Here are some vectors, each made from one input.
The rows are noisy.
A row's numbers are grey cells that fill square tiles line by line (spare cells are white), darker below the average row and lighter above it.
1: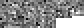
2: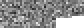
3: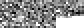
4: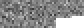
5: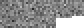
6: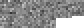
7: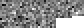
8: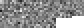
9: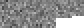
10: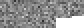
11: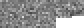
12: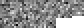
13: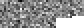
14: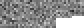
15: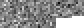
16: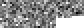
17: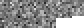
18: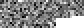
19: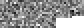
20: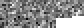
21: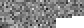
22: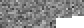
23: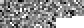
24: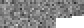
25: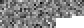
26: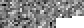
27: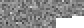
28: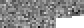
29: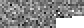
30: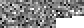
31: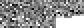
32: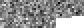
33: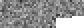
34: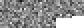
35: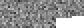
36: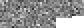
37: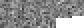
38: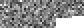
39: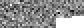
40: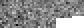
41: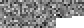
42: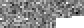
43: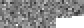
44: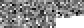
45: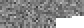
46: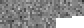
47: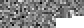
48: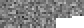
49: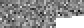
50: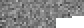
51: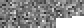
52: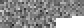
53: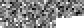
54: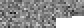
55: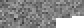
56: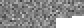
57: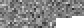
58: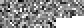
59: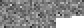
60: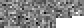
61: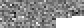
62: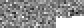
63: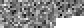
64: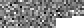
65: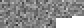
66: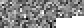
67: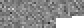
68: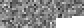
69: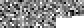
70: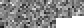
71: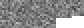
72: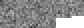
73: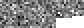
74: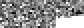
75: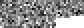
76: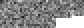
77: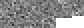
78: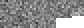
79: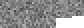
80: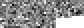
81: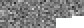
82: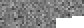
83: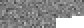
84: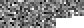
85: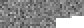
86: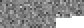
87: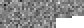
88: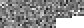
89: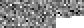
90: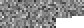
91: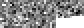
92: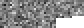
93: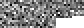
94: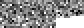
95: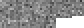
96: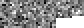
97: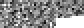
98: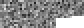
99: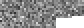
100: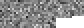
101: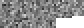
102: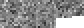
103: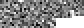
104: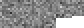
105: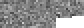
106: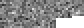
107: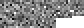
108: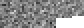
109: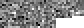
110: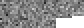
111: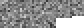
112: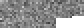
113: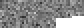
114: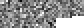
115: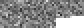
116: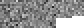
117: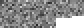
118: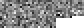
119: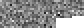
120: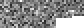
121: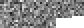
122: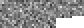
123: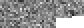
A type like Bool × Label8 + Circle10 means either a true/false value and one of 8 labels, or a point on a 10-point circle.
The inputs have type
Bool × Tree12 + Line10.
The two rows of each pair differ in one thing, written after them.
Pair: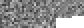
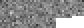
the node of the tree
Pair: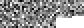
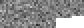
the true/false value
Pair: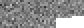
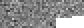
the node of the tree
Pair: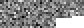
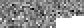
the true/false value
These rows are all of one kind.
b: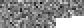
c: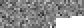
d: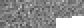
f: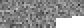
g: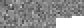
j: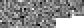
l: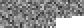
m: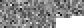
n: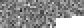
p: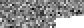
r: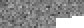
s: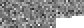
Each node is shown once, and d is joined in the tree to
r.
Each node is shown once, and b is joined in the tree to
g.
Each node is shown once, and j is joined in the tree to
m and s.
